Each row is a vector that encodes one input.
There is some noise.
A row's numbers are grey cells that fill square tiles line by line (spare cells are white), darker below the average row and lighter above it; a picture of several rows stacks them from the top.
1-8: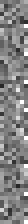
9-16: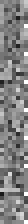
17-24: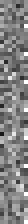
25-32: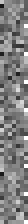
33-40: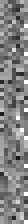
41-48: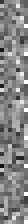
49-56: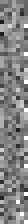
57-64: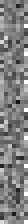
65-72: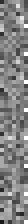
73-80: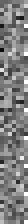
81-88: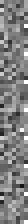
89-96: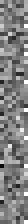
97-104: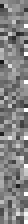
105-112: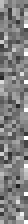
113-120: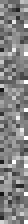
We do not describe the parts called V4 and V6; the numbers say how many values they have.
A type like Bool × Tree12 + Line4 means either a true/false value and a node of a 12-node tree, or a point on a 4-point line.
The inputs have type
Bool × V4 + Line5 × V6.
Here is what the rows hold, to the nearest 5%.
About 55% of them hold a point on a 5-point line and a value of V6. The rest hold a true/false value and a value of V4.
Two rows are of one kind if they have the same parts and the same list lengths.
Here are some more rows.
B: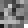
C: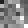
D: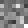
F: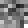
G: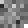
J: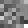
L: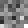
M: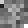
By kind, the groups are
B, F, J
C, D, G, L, M

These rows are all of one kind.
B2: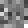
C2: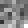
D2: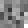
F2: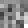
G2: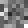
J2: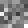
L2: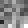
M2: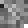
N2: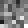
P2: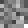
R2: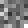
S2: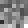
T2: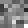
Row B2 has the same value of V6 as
G2, J2 and R2.
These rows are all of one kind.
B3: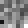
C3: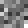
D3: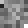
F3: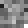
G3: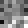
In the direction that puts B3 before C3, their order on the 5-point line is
B3, C3, D3, F3, G3.
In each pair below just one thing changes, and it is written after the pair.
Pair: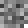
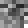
the true/false value
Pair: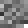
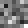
the true/false value
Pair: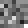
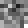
the value of V4
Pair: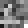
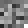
the true/false value
